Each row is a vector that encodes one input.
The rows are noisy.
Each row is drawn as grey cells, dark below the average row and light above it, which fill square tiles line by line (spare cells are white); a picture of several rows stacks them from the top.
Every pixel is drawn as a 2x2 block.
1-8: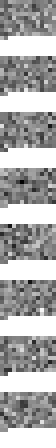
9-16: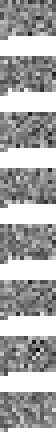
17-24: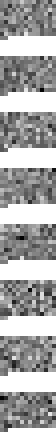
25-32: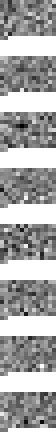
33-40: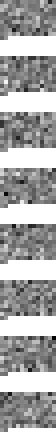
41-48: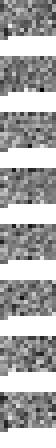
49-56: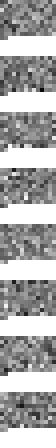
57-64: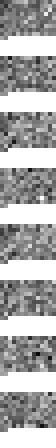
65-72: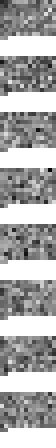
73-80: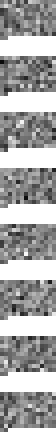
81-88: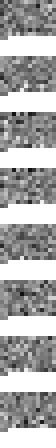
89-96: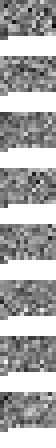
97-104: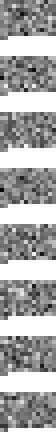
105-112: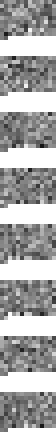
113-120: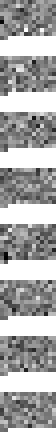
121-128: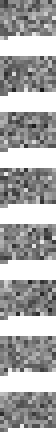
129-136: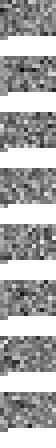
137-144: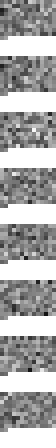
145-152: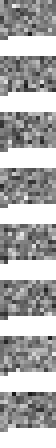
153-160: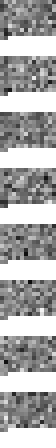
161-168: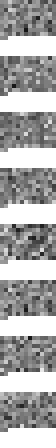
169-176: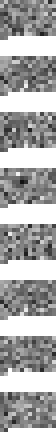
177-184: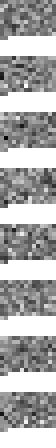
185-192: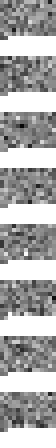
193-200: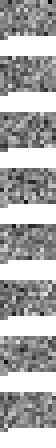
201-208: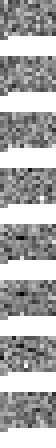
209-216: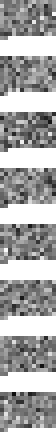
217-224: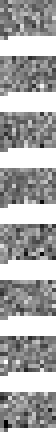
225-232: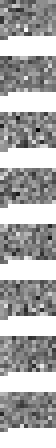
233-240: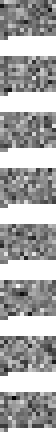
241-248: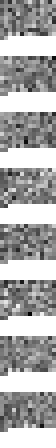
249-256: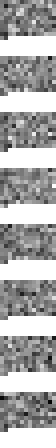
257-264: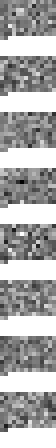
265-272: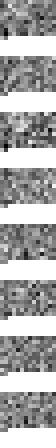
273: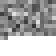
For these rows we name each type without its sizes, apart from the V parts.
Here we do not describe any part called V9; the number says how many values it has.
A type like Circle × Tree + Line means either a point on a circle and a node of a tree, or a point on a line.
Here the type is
Bool × Bool × Bool × Bool + Label × (Line + V9) + Tree.
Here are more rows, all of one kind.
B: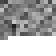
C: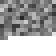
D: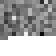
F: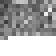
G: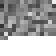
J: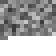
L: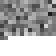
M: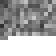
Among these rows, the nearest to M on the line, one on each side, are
D and G.
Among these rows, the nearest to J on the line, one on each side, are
C and D.
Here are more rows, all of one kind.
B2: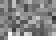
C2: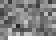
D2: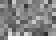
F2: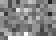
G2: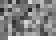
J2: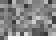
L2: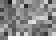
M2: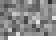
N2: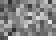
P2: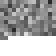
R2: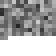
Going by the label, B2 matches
D2, J2 and L2.
